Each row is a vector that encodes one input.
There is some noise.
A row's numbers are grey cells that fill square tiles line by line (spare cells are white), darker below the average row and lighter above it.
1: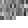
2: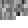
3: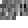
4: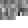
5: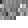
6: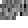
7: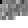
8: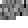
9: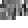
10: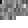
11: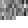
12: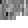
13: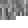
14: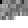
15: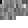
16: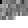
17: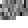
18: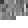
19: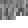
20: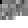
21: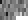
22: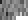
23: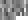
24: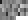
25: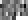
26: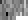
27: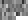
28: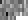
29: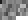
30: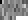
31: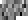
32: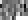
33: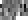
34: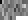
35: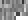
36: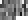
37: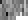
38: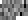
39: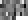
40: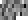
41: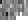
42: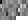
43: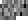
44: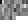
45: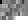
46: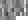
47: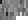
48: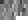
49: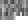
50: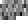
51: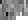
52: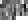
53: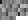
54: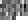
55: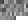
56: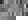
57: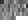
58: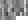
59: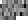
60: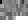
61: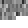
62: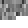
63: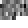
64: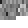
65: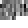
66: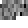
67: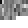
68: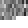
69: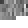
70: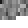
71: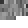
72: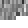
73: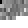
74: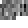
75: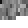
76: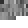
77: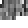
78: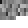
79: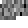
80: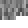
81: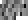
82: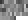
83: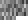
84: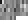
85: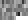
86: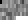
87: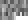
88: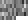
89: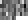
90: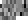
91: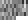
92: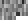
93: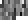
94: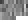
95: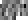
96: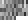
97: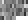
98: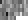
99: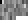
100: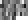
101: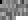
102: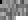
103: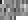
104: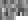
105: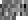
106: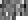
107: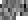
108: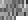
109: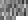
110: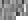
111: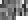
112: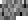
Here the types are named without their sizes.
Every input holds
a point on a line, together with either a label, or a point on a line.
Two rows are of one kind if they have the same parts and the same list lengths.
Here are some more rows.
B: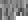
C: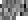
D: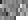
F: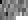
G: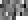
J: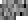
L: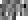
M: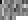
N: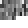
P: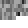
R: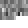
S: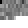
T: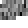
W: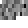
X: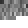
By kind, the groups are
B, D, F, M, P, R, S, X
C, G, J, L, N, T, W

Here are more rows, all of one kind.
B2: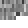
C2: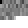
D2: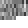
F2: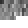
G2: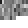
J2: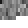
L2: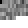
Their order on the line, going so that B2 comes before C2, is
B2, D2, L2, J2, C2, F2, G2.
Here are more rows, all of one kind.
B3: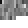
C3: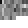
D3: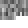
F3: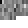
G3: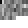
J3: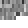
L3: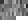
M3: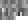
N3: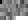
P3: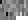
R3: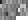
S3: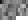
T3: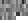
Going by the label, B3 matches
C3, F3 and G3.
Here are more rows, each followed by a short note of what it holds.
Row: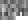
a label and a point on a line
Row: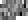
a point on each of two lines
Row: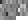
a label and a point on a line
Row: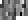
a point on each of two lines
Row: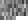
a label and a point on a line
